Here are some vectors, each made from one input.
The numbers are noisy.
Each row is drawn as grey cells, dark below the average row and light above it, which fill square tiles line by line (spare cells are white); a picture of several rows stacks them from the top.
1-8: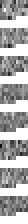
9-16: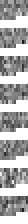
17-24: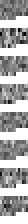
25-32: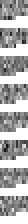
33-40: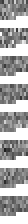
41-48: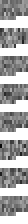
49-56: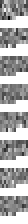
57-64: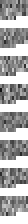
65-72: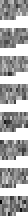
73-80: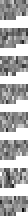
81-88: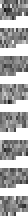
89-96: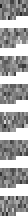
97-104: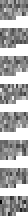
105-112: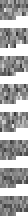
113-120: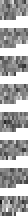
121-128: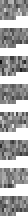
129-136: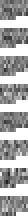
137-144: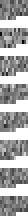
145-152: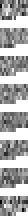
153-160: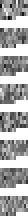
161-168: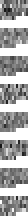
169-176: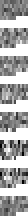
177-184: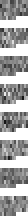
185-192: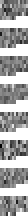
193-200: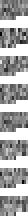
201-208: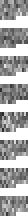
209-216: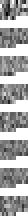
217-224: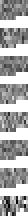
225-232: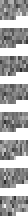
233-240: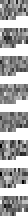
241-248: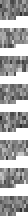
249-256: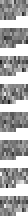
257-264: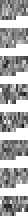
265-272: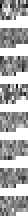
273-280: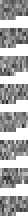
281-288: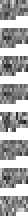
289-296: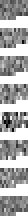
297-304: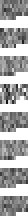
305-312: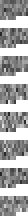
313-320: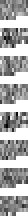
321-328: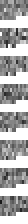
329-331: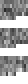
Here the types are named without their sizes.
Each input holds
either a fixed value, or a node of a tree, or four true/false values.
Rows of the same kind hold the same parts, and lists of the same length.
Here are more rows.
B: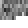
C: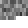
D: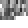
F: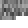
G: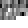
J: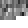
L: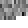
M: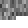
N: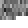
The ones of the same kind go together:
B, C, F, M, N
D, L
G, J

